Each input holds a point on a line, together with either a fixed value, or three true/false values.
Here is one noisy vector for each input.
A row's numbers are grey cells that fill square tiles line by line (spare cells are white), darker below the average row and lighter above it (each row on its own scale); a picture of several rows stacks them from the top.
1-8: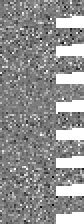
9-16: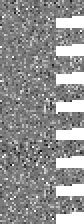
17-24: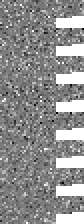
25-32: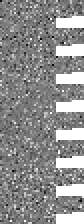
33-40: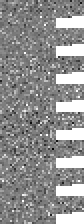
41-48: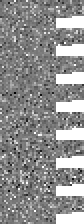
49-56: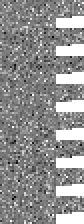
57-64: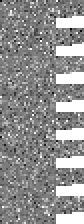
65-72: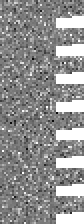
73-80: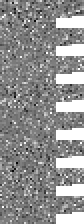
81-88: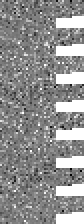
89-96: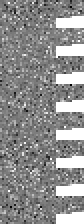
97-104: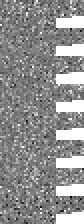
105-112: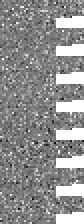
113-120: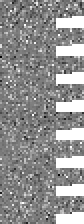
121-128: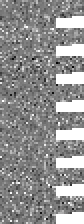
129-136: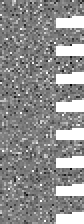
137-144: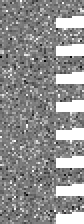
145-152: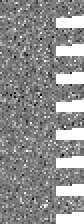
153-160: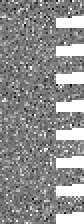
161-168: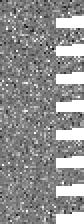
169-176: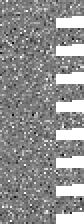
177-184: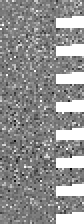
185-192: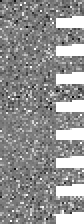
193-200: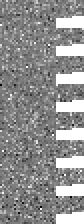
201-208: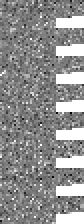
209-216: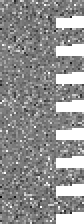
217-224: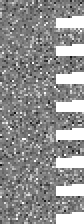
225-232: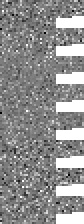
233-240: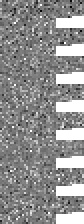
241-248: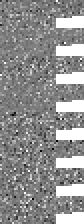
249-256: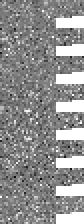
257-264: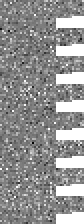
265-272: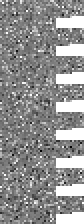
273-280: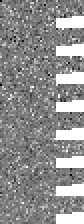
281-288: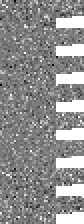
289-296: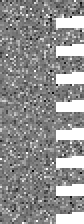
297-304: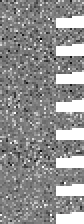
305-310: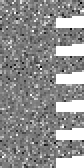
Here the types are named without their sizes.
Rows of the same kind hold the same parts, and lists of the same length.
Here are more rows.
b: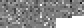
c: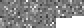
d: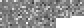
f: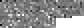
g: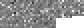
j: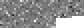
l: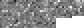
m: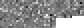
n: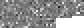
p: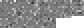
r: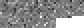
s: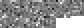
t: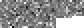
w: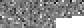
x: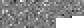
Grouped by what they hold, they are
b, r, s, w
c, d, f, g, j, l, m, n, p, t, x

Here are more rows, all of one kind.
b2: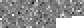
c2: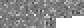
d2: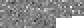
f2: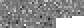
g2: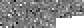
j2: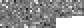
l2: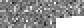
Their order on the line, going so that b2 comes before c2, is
b2, l2, f2, d2, j2, c2, g2.
